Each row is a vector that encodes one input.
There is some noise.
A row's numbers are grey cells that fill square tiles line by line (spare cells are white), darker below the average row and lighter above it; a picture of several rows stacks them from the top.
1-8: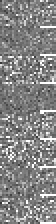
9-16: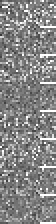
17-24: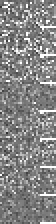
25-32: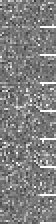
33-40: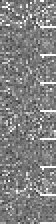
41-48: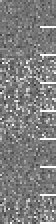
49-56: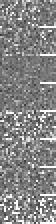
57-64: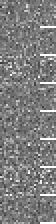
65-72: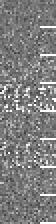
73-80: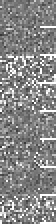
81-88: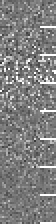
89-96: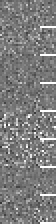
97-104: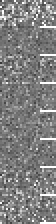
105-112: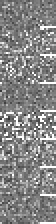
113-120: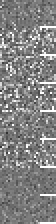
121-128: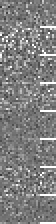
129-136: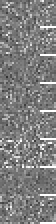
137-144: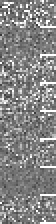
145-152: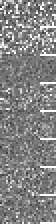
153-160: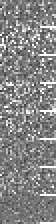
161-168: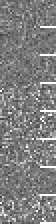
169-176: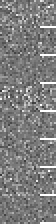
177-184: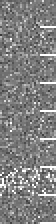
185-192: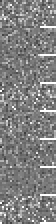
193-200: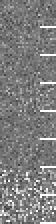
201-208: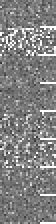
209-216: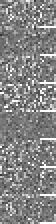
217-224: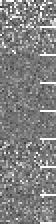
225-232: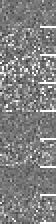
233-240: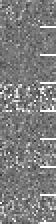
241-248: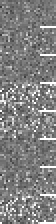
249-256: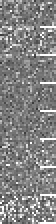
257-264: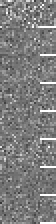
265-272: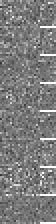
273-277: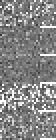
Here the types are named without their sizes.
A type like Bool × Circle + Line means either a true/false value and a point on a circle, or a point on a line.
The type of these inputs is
(Bool × Bool × Bool × Line + Label) × Line.
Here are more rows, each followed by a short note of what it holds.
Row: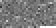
a point on each of two lines and three true/false values
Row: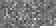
a label and a point on a line
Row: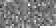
a label and a point on a line
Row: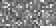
a label and a point on a line
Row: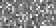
a point on each of two lines and three true/false values
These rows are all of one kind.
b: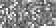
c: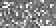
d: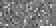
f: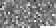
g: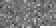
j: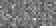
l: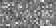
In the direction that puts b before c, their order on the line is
f, g, j, l, b, c, d.
